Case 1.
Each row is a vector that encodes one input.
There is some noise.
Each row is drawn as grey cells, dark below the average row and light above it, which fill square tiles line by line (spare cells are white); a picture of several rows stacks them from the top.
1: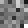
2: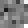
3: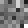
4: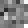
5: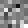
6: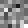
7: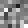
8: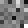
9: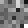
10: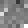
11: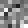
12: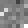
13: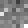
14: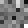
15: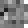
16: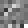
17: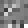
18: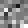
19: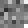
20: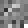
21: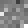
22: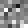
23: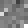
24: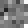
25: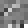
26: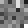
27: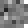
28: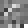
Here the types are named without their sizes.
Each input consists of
a point on a line.
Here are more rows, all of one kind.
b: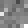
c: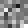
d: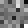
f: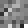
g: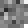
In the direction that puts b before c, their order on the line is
d, f, g, b, c.
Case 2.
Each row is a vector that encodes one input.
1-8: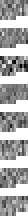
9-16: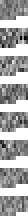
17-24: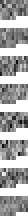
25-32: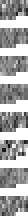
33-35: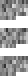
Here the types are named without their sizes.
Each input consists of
a label.
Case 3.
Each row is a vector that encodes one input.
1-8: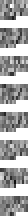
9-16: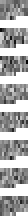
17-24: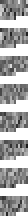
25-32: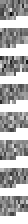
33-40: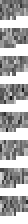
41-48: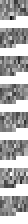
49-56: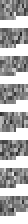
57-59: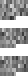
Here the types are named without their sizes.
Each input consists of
a point on a line.
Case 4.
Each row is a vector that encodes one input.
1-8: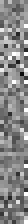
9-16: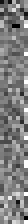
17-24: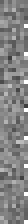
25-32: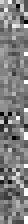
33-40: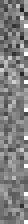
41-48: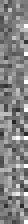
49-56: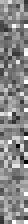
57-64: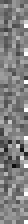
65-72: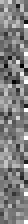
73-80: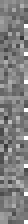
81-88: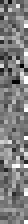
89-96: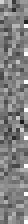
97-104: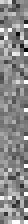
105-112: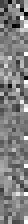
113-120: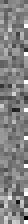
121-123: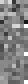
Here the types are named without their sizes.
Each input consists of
a label.
